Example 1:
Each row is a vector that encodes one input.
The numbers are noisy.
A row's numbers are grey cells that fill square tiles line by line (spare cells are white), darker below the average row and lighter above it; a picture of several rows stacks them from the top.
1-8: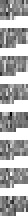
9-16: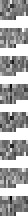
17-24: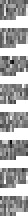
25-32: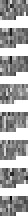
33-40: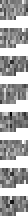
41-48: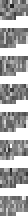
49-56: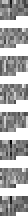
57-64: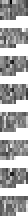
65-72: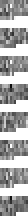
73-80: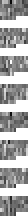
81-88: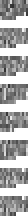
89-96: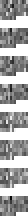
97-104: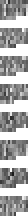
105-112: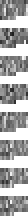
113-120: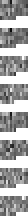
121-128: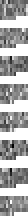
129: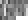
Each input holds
one of 5 labels.
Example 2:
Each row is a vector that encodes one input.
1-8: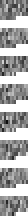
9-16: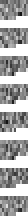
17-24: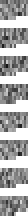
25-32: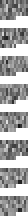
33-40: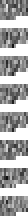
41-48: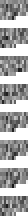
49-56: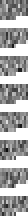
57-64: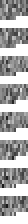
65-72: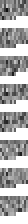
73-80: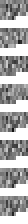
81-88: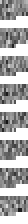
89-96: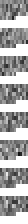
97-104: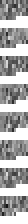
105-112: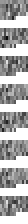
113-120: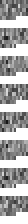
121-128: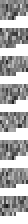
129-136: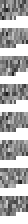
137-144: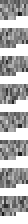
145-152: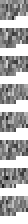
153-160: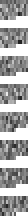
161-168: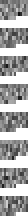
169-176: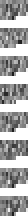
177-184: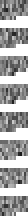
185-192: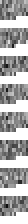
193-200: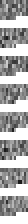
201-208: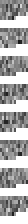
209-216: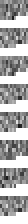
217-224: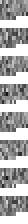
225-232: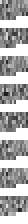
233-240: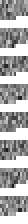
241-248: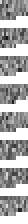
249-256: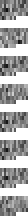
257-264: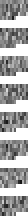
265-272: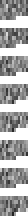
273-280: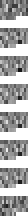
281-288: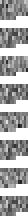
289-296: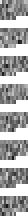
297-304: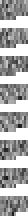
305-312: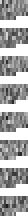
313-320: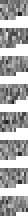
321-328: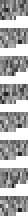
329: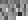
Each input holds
one of 5 labels.
